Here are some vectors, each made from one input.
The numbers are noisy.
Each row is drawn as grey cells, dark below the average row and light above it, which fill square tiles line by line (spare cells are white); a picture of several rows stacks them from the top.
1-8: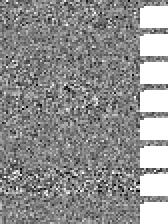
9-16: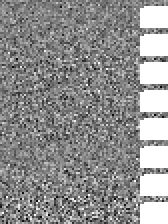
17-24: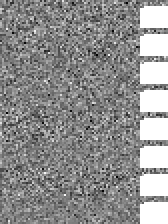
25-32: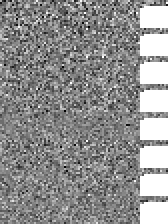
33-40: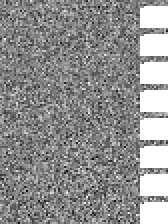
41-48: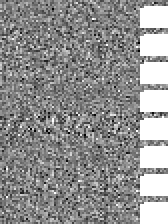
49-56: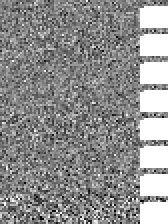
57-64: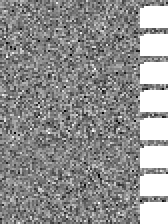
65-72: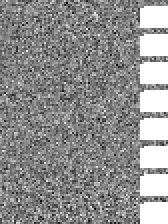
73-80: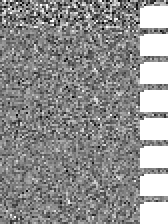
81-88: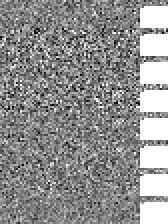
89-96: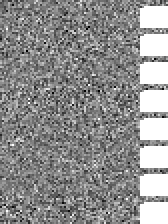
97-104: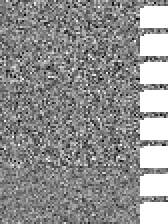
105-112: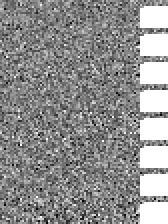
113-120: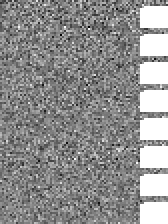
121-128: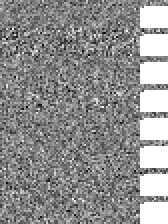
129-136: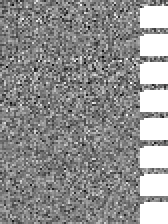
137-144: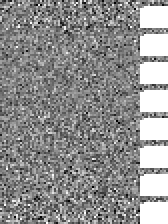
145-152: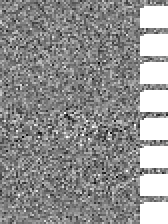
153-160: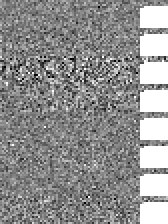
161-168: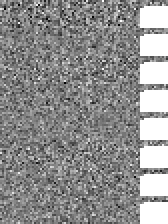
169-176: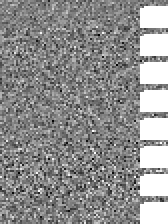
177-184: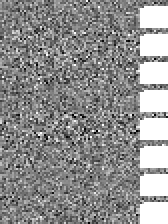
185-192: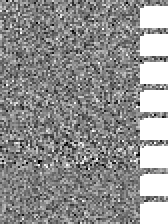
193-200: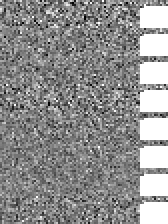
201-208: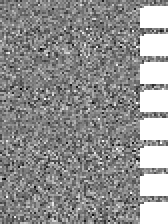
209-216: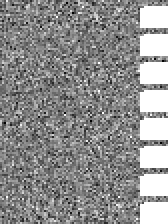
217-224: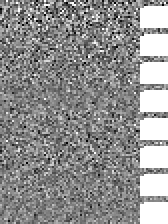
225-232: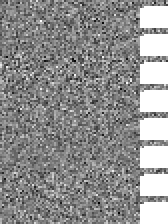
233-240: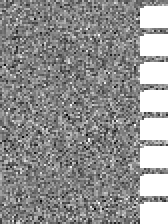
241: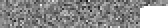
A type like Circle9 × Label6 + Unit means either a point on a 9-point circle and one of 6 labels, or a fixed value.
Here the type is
(Circle11 + Unit) × List2(Line10).
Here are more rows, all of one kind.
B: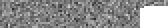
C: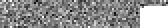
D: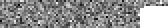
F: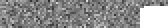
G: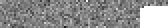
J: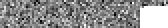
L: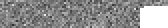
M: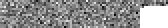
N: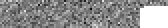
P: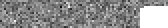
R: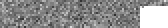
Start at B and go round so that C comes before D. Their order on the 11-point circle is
B, C, D, G, M, P, J, L, R, N, F.
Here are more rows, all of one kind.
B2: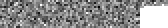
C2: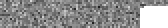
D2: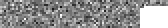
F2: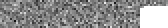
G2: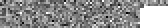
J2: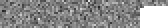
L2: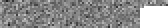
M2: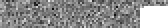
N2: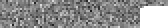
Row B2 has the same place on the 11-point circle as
L2 and M2.
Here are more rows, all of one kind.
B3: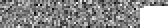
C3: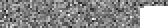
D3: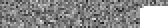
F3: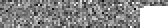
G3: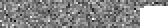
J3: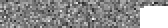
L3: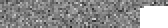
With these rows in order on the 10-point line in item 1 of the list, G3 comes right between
D3 and J3.
